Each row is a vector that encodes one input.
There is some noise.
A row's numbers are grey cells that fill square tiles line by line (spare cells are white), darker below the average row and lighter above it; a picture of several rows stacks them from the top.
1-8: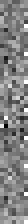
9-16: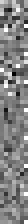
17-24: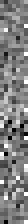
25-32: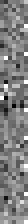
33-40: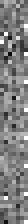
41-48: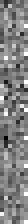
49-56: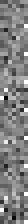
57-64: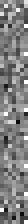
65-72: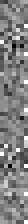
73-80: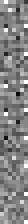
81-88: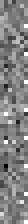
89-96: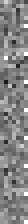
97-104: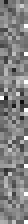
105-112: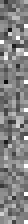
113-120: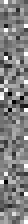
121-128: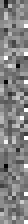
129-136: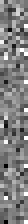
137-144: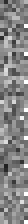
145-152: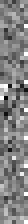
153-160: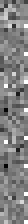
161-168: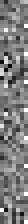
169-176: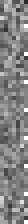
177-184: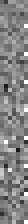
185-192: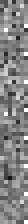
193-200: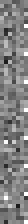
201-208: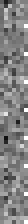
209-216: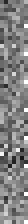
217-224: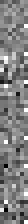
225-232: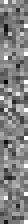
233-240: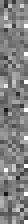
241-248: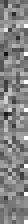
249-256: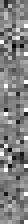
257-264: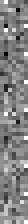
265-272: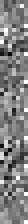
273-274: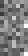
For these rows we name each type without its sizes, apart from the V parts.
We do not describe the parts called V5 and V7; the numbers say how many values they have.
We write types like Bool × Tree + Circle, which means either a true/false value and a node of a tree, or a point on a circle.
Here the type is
((Bool × Bool × Bool × Bool + V7) × V5 + Line) × Tree.
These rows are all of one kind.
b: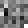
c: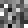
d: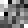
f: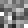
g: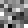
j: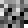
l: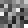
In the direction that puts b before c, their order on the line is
d, b, l, j, c, g, f.
